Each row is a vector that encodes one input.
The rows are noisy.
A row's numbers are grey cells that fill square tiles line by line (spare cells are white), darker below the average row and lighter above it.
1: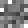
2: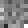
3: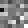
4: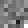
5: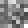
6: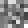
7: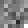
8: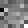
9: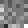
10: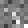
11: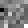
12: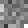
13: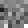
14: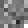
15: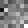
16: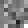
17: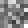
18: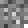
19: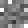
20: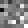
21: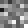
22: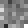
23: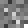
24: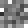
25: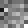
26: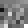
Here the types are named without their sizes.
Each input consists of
three true/false values.
